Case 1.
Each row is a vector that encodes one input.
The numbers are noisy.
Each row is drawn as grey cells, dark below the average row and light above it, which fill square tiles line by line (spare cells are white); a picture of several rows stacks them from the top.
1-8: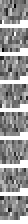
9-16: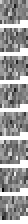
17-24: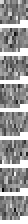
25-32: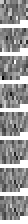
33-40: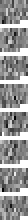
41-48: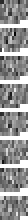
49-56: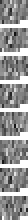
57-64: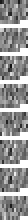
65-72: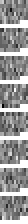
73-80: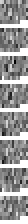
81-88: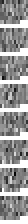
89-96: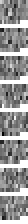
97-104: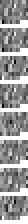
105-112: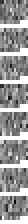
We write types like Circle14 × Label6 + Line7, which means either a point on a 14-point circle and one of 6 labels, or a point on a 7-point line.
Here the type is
Bool × Circle6.
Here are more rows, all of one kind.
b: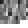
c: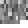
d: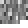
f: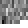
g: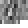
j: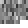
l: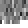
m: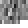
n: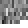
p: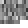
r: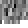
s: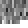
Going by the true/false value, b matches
f and n.
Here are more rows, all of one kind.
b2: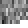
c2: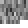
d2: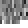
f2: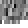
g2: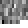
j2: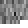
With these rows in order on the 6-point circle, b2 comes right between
g2 and j2.
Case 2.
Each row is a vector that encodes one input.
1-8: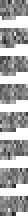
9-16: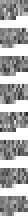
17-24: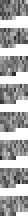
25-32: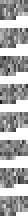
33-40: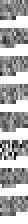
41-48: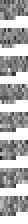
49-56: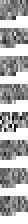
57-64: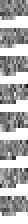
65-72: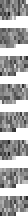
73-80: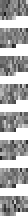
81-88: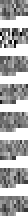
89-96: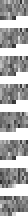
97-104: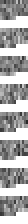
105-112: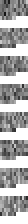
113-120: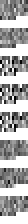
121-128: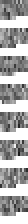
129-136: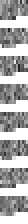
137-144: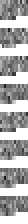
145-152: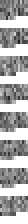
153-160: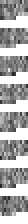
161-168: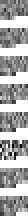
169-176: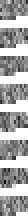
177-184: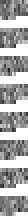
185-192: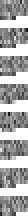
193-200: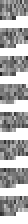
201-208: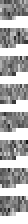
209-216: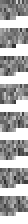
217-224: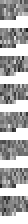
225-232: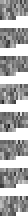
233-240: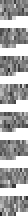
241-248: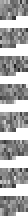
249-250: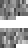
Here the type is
List2(Line20).
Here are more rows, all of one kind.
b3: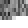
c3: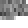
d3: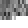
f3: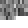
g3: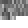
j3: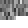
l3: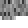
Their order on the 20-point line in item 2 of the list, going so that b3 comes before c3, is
d3, g3, b3, l3, j3, c3, f3.
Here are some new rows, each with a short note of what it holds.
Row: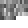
a list of one item
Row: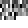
the empty list
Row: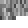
a list of one item
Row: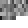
a list of one item
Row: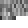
a list of one item
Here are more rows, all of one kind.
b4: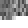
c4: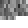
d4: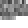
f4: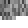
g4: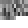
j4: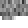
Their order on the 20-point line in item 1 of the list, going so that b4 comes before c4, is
b4, f4, j4, d4, c4, g4.
